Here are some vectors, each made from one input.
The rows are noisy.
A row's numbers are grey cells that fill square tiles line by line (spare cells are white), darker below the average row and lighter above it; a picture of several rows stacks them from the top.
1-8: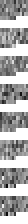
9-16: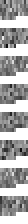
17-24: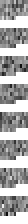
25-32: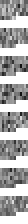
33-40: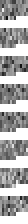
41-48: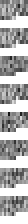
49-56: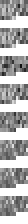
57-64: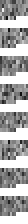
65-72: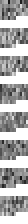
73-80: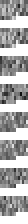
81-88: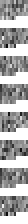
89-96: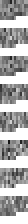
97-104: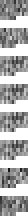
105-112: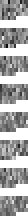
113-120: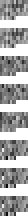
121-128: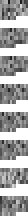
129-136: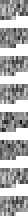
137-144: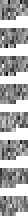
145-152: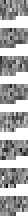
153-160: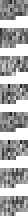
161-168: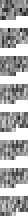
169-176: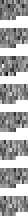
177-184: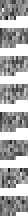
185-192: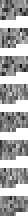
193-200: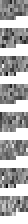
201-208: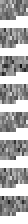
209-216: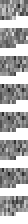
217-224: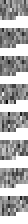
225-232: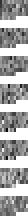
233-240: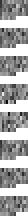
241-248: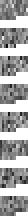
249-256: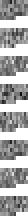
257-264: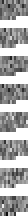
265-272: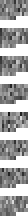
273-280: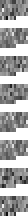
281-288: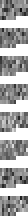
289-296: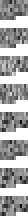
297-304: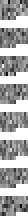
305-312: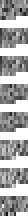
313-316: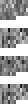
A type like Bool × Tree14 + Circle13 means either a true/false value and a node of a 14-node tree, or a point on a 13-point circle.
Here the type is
Label11.
